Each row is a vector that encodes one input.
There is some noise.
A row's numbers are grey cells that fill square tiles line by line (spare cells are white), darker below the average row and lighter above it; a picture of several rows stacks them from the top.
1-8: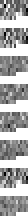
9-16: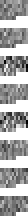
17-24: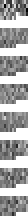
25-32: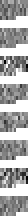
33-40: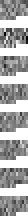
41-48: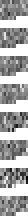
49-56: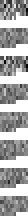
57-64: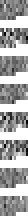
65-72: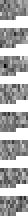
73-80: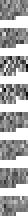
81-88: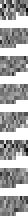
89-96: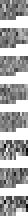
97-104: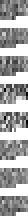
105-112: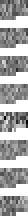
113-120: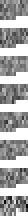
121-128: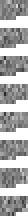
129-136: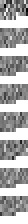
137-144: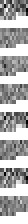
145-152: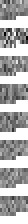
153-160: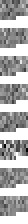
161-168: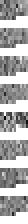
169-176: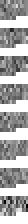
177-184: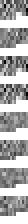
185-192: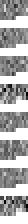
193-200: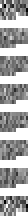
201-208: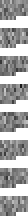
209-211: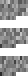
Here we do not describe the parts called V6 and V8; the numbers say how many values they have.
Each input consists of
either a point on a 5-point line, four true/false values and a value of V6, or a value of V8.
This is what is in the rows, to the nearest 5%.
About 80% of them hold a point on a 5-point line, four true/false values and a value of V6. The rest hold a value of V8.
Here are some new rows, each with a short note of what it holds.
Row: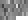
a point on a 5-point line, four true/false values and a value of V6
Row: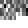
a value of V8
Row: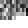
a value of V8
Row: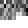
a value of V8
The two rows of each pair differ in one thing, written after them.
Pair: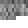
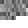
the value of V6
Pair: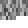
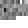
the value of V6
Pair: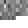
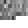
the value of V6
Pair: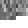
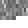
one of the four true/false values
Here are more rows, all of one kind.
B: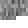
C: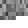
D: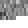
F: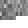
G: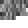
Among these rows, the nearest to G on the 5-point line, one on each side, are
B and C.
